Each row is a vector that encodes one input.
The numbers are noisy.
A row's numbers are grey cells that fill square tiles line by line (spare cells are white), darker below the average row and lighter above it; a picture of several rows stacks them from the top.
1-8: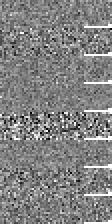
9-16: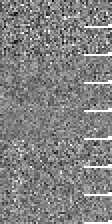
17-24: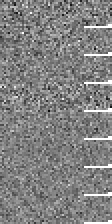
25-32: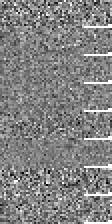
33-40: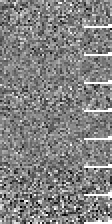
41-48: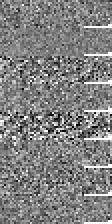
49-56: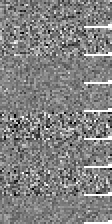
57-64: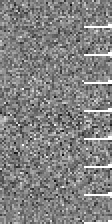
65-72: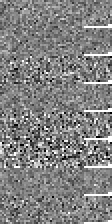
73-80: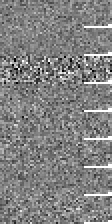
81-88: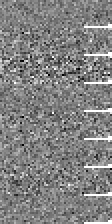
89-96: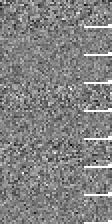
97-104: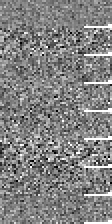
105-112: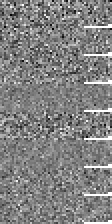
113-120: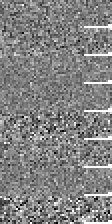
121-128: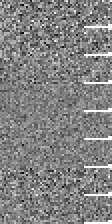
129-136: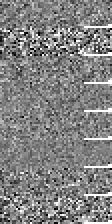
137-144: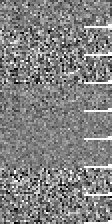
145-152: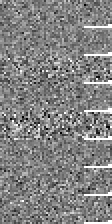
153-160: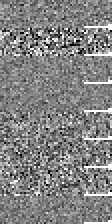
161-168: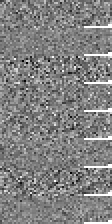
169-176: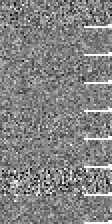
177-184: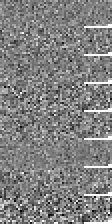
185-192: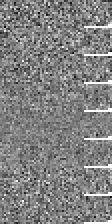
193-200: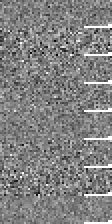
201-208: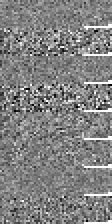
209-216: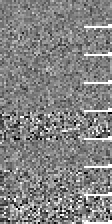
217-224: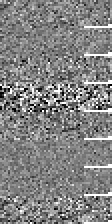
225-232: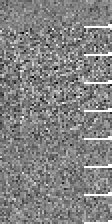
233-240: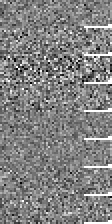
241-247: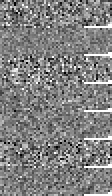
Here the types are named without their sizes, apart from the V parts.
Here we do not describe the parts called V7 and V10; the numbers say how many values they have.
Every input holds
a node of a tree, a value of V7 and a value of V10, together with either a node of a tree, or four true/false values.
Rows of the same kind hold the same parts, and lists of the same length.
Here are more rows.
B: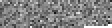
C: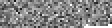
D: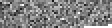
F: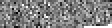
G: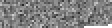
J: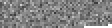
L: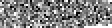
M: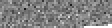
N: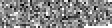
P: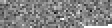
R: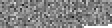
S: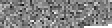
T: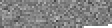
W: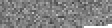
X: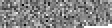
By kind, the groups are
B, D, G, J, L, M, P, X
C, F, N, R, S, T, W

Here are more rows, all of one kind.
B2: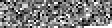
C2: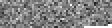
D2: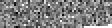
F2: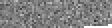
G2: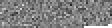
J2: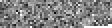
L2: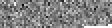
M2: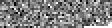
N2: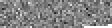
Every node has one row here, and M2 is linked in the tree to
D2.
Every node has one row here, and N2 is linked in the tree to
F2 and J2.
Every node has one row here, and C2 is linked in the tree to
D2 and G2.
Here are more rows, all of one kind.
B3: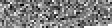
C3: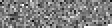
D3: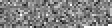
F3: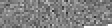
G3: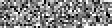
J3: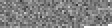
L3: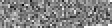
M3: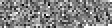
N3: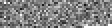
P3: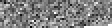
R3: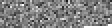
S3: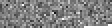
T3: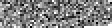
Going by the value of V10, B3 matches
D3, G3, L3 and P3.
